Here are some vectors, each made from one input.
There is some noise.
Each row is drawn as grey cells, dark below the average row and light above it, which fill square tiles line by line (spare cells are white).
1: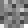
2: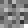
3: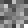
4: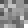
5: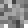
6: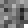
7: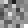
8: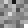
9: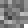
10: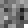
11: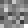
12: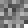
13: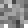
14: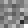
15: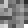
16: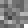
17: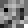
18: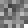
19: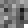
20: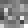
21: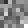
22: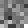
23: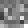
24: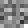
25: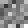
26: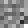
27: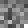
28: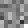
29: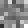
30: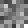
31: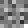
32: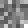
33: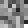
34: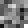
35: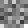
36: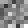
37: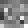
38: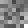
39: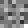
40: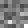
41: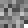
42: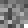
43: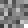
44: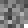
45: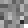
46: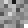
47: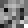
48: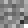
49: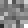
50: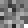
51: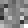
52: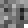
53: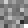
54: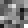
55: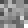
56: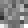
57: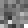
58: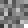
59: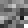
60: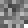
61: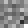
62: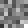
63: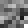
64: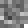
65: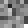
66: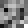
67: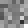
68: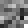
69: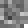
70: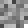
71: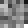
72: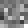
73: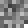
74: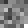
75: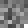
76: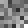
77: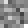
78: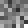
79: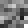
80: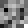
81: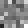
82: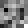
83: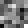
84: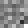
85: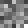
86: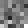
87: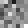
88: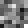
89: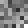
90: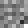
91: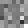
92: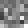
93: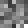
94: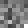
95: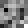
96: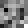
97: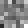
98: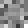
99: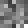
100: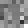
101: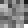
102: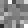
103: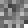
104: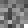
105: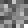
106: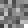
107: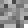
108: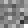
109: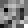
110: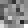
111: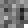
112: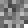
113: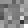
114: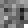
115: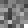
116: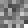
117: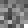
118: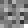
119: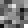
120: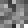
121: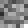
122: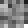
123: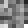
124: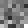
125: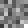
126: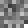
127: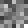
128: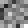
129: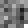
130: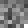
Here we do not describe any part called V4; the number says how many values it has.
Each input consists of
either a point on an 8-point circle and a point on a 9-point line, or a value of V4.
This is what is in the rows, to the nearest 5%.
About 80% of them hold a point on an 8-point circle and a point on a 9-point line. The rest hold a value of V4.
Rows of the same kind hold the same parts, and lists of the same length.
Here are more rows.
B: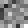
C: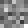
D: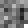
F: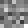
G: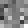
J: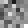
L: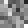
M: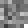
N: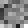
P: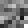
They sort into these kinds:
B, C, F, G, J, L, M, N
D, P

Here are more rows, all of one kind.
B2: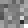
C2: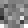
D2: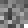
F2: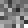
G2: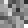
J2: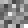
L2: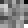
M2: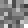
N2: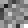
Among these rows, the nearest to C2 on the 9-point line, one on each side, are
M2 and N2.
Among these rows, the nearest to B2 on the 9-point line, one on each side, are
J2 and N2.
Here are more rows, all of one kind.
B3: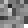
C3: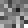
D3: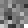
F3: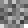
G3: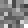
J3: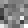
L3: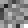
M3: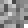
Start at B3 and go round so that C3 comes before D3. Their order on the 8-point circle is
B3, C3, D3, G3, M3, L3, J3, F3.
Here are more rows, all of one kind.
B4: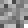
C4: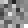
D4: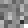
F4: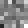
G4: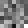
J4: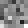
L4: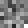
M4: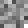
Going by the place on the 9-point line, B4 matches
F4 and M4.
